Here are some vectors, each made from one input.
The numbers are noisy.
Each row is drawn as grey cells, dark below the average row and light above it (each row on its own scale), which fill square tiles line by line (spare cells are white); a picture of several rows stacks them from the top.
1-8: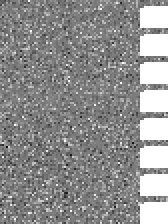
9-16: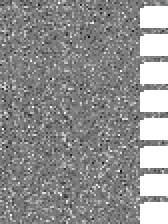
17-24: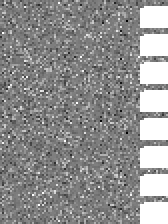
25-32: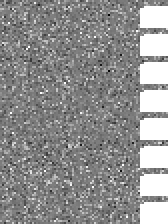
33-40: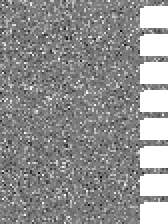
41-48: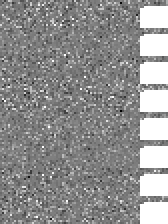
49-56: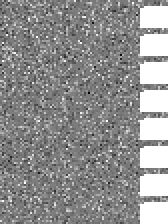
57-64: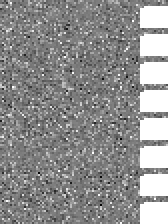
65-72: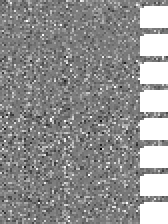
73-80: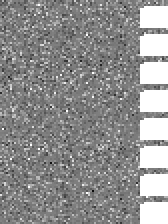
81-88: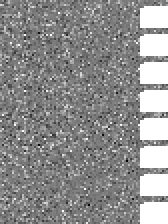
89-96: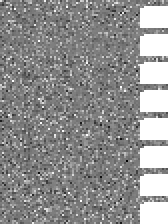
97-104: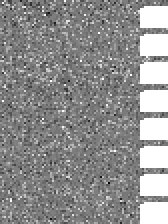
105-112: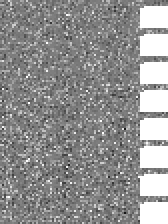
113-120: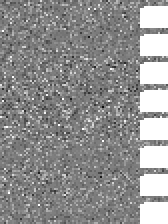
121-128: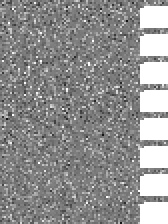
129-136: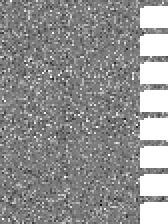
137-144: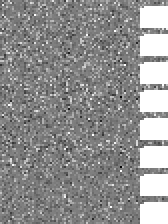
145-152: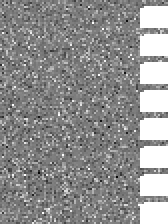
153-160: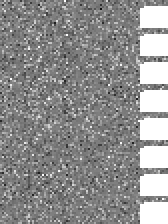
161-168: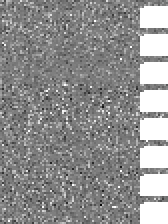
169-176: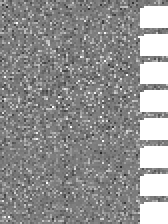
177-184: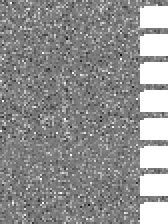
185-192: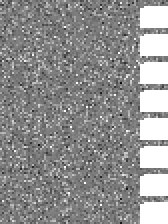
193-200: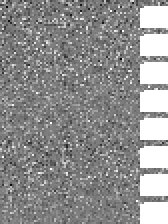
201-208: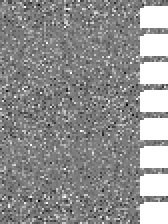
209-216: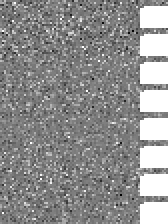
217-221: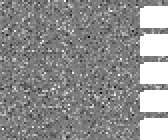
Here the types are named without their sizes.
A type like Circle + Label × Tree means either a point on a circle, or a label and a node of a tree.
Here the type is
(Bool × Line × Line + Label × Label × Label) × Label × Label.
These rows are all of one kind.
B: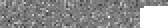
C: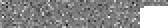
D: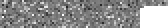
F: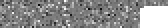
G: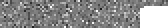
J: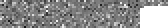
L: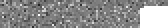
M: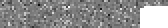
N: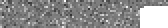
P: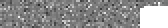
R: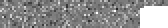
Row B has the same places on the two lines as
C, G and L.
